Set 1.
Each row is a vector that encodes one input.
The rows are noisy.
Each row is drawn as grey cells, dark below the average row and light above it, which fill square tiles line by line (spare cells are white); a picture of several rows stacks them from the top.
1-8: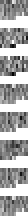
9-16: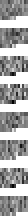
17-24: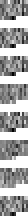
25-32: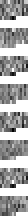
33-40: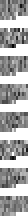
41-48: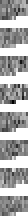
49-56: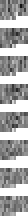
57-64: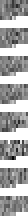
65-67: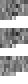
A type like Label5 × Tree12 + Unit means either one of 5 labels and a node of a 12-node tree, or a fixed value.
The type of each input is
Line4 + Tree8.
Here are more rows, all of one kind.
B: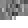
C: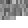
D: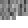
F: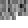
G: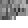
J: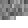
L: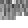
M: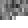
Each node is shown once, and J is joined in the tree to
B, C, D and G.
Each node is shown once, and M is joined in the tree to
B.
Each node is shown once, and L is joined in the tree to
C.
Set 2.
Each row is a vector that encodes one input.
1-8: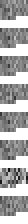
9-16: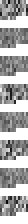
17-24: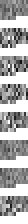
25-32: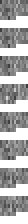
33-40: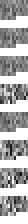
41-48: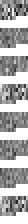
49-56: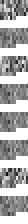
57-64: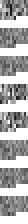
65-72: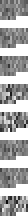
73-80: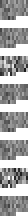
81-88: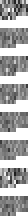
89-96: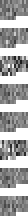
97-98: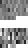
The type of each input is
Circle10 + Tree11 + Unit.
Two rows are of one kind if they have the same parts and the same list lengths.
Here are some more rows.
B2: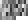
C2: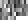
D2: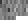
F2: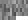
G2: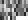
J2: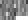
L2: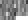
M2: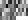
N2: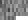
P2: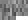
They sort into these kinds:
B2, C2, G2, M2
D2, F2, N2, P2
J2, L2

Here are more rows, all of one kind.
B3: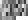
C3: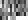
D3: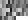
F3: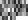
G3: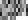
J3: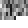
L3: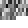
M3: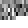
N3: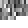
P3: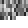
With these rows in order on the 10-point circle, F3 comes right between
G3 and M3.
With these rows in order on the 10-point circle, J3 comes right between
B3 and D3.
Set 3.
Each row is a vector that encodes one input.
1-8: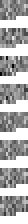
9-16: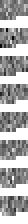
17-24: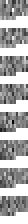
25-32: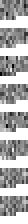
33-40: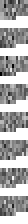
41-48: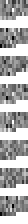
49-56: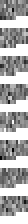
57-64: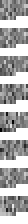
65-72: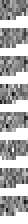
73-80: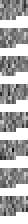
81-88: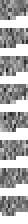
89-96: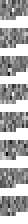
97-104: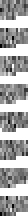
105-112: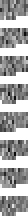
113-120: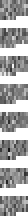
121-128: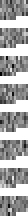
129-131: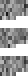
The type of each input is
(Circle17 + Unit) × Line17.
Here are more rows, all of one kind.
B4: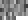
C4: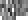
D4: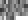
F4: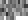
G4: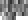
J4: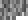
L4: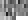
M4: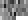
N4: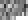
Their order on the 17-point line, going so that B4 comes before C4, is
N4, B4, J4, D4, F4, C4, L4, M4, G4.
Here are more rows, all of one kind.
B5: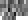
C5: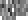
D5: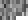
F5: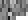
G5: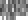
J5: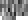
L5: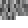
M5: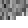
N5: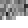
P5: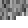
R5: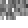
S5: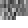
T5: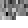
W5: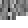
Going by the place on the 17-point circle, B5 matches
C5, F5 and W5.
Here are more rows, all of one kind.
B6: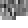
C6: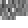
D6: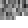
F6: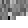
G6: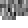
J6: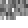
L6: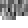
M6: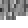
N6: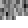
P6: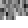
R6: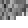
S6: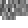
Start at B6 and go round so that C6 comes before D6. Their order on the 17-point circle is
B6, F6, C6, G6, S6, L6, M6, J6, P6, N6, D6, R6.
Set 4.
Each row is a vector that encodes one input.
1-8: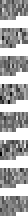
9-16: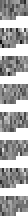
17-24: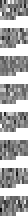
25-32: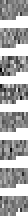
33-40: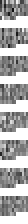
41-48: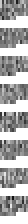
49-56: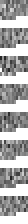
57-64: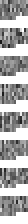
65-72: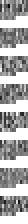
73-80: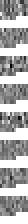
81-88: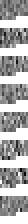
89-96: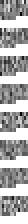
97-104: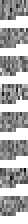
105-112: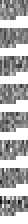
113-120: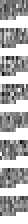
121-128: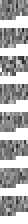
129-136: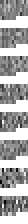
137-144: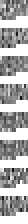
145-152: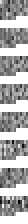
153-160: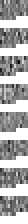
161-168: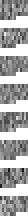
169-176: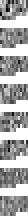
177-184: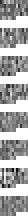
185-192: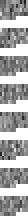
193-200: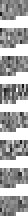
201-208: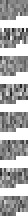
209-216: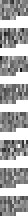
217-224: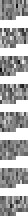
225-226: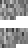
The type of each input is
Circle11 + Tree15.
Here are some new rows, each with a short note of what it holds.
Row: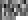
a point on an 11-point circle
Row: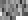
a point on an 11-point circle
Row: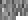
a node of a 15-node tree
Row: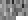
a node of a 15-node tree
